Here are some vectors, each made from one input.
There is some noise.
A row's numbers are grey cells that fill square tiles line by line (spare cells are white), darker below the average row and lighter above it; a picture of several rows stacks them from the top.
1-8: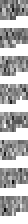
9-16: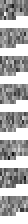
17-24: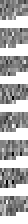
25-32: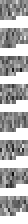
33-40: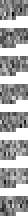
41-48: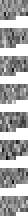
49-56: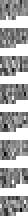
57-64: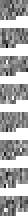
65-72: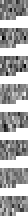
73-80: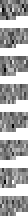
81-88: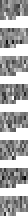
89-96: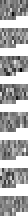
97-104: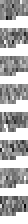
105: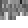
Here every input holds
a point on each of four 5-point lines and five true/false values.
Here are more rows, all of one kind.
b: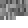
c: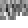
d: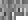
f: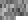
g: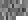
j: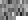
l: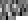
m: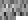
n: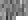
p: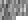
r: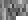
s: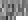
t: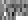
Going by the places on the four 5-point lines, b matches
f, l and m.
